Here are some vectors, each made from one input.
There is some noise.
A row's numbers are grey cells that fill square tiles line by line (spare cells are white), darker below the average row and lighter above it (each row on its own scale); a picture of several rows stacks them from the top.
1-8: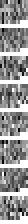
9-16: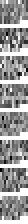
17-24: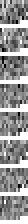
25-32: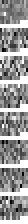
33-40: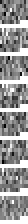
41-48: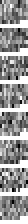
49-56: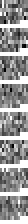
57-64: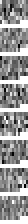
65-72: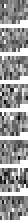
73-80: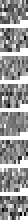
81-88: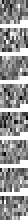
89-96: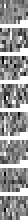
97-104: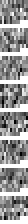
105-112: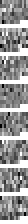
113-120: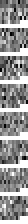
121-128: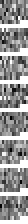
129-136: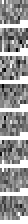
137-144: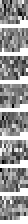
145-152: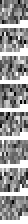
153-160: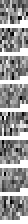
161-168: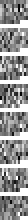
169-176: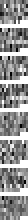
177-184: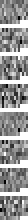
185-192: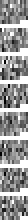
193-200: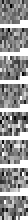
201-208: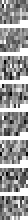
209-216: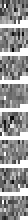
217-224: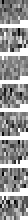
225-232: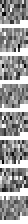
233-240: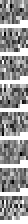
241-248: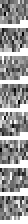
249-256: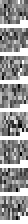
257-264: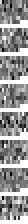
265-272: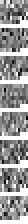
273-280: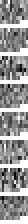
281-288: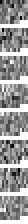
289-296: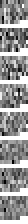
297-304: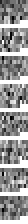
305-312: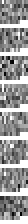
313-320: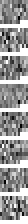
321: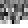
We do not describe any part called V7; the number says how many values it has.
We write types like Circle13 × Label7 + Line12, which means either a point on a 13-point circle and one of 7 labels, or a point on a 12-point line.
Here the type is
Bool × Bool × Bool × Bool × Bool × (Line10 + V7).
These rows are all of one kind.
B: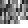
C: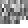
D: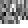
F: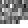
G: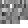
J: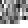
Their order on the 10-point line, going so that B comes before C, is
F, B, J, C, G, D.
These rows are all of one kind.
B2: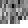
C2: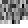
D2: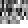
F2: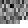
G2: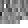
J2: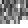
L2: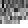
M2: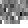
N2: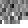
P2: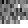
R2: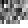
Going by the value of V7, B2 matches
D2, M2 and N2.
